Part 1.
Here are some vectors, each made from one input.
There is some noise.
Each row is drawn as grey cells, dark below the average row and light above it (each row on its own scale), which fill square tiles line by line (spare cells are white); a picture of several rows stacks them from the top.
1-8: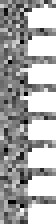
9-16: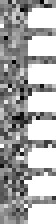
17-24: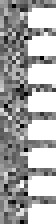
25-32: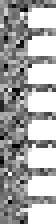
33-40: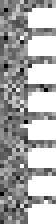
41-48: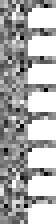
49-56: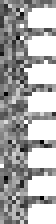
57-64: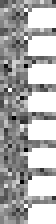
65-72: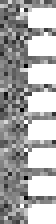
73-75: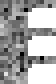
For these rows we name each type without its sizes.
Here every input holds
either a fixed value, or a point on each of two lines and three true/false values.
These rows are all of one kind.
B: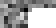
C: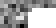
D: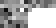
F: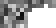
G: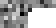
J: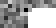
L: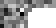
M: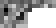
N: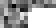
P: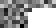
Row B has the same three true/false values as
C and N.
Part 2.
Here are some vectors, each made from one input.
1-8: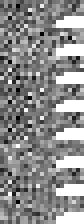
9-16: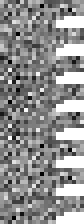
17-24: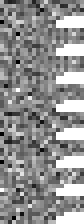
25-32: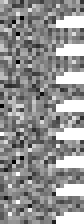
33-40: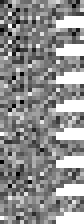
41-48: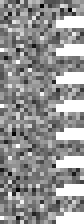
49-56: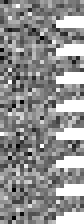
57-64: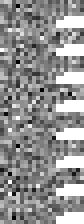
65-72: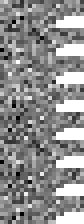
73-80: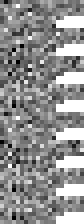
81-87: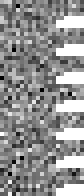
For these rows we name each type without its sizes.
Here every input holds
either a fixed value, or a label and a true/false value.
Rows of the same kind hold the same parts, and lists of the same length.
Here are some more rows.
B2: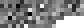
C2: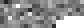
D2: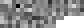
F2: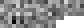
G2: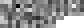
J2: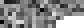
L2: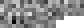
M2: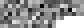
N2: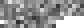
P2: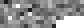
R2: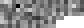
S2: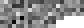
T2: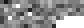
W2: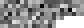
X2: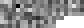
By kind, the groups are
B2, C2, D2, F2, G2, J2, L2, N2, P2, R2, S2, T2, X2
M2, W2

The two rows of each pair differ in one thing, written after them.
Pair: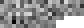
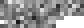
the label
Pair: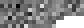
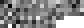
the true/false value
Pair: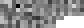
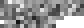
the true/false value
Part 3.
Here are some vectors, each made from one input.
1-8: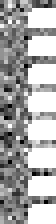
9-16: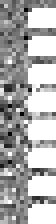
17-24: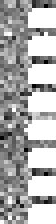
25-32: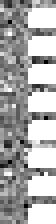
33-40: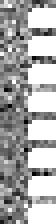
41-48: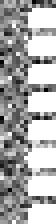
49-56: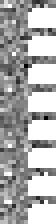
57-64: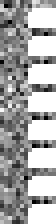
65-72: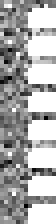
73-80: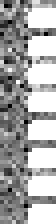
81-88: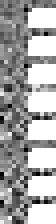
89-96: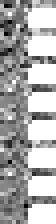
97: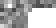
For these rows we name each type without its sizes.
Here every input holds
either a point on each of two lines, or four true/false values.
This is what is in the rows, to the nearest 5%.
About 25% of them hold a point on each of two lines. The rest hold four true/false values.
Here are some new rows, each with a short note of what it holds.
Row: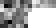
a point on each of two lines
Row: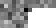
four true/false values
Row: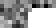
four true/false values
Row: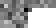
four true/false values
